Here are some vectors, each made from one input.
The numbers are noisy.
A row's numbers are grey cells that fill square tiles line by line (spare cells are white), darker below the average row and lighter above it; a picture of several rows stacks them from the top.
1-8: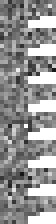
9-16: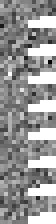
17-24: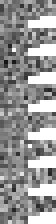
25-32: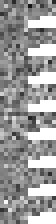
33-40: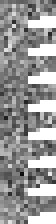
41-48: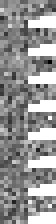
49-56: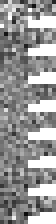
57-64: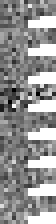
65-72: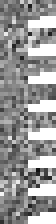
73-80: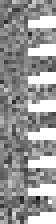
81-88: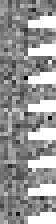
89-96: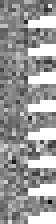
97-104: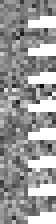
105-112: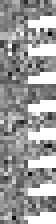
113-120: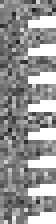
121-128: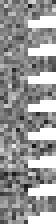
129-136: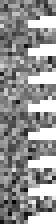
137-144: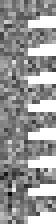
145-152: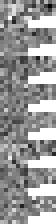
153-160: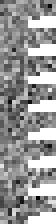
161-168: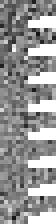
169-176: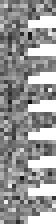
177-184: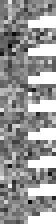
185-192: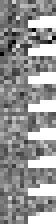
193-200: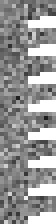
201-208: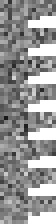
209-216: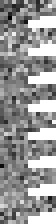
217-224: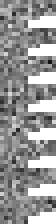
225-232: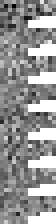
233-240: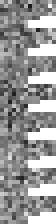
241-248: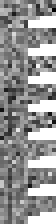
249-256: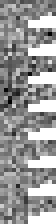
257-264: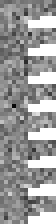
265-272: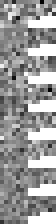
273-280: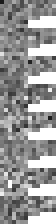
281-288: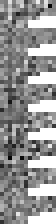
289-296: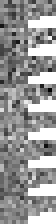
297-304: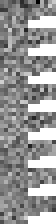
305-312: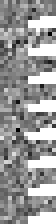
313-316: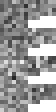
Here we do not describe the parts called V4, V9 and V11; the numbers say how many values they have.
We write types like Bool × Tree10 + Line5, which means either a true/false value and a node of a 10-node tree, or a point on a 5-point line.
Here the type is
Bool × V9 + Label6 × (Line10 + V4) + V11.
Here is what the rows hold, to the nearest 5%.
About 50% of them hold one of 6 labels, together with either a point on a 10-point line, or a value of V4. About 25% of them hold a true/false value and a value of V9. The rest hold a value of V11.
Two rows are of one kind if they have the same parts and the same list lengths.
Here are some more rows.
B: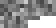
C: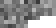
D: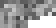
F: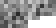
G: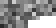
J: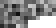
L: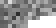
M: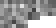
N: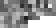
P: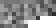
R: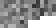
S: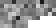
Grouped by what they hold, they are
B, D, S
C, F, J, L
G, M, P
N, R

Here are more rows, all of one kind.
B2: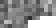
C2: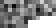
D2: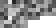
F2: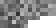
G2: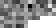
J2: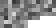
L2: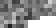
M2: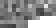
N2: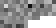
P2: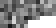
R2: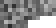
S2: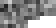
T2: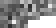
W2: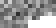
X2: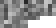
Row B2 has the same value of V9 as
C2, N2, R2 and X2.
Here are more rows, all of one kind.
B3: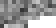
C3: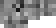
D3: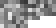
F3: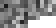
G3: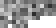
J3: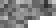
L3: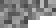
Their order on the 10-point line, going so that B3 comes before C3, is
F3, B3, J3, G3, D3, C3, L3.
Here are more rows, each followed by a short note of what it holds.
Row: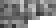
a true/false value and a value of V9
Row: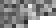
one of 6 labels and a value of V4
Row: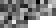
one of 6 labels and a value of V4
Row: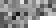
a true/false value and a value of V9
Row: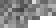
one of 6 labels and a value of V4
